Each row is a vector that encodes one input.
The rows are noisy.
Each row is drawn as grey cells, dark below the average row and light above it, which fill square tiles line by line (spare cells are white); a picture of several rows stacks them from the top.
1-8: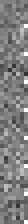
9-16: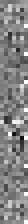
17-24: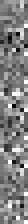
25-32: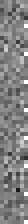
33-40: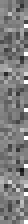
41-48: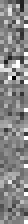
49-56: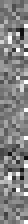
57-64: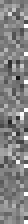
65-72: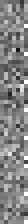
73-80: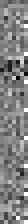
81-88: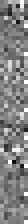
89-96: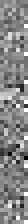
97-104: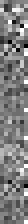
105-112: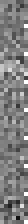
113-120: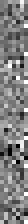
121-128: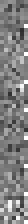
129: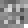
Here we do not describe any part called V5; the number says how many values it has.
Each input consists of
a list of up to two items, each a true/false value and a value of V5.
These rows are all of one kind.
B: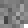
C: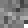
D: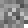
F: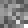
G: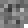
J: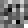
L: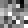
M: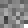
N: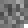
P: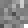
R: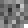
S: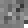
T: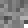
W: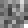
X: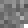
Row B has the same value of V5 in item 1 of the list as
G, M, R and T.
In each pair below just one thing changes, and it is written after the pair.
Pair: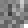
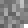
the true/false value in item 2 of the list
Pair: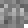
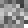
the value of V5 in item 2 of the list
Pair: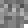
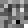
the value of V5 in item 2 of the list
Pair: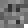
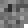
the true/false value in item 2 of the list
